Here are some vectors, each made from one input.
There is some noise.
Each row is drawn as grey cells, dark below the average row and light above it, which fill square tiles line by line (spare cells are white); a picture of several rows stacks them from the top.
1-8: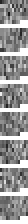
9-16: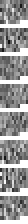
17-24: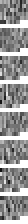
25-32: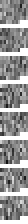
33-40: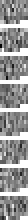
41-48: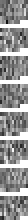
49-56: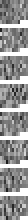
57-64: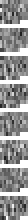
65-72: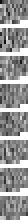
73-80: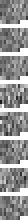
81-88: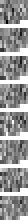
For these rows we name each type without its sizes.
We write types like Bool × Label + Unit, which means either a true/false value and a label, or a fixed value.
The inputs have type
Bool × Line.
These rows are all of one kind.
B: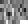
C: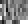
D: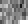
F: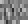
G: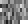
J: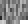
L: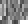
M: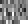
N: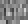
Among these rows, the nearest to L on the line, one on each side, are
F and G.
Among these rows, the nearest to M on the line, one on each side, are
B and C.
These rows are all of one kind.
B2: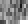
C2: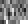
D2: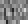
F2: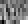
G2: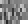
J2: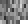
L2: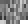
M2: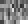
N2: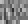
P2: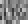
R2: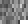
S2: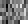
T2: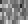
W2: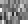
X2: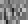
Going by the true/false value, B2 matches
C2, F2, M2 and T2.
